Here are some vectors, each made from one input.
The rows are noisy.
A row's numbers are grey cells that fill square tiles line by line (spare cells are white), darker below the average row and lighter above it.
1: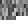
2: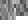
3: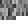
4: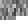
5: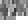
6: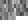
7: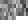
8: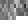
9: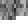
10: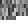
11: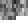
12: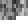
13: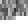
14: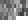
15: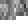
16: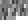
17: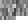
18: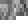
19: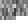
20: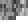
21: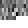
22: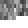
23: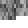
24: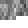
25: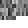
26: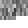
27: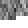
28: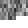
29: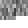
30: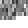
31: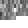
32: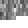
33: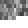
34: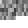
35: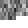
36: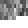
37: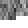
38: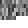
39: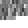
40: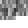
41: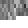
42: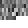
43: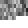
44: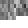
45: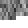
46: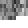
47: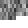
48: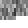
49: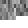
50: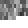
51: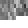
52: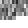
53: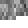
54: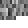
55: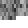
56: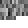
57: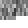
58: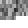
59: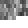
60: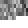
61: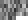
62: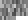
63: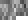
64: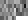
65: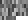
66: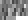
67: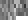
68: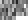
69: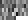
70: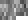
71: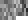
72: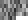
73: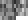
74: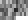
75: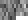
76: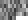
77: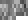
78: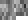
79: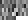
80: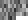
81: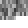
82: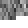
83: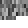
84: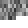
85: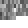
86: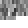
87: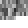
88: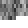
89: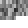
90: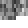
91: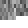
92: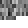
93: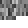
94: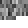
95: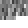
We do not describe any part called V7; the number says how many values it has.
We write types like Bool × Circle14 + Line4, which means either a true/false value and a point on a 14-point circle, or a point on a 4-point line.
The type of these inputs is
Bool × (Line4 + V7).
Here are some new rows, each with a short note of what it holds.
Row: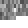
a true/false value and a value of V7
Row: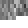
a true/false value and a value of V7
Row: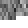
a point on a 4-point line and a true/false value
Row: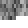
a point on a 4-point line and a true/false value
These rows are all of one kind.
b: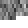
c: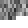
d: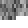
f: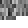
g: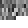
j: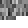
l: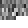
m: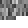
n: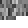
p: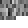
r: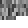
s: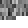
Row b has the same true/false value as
c and d.
